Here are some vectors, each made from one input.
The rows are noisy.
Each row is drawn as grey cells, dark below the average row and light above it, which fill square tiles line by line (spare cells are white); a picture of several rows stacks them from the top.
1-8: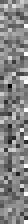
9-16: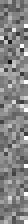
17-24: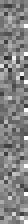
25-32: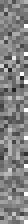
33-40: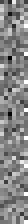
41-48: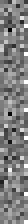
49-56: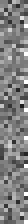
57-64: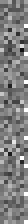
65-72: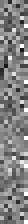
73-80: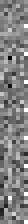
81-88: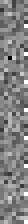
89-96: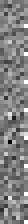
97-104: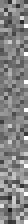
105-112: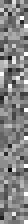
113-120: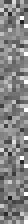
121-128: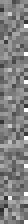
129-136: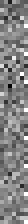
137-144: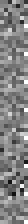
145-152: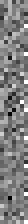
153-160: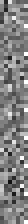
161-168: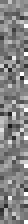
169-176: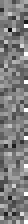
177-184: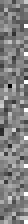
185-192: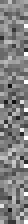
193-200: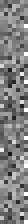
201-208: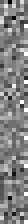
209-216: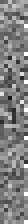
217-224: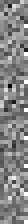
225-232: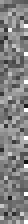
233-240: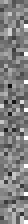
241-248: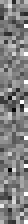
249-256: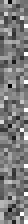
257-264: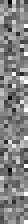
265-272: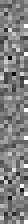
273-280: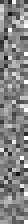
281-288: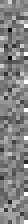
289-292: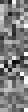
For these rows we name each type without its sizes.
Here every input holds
a point on a circle and a true/false value.
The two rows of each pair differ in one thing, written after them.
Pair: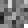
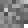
the place on the circle
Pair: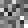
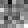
the place on the circle
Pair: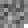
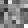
the place on the circle
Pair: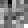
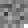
the true/false value
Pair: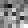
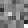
the place on the circle
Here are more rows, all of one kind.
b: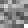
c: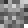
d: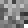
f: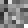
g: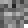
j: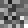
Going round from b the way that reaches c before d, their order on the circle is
b, c, f, d, g, j.
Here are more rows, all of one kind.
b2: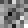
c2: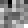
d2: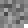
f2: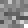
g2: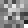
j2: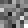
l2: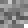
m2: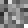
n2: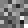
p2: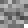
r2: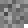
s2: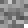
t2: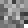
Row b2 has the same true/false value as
c2, j2 and n2.
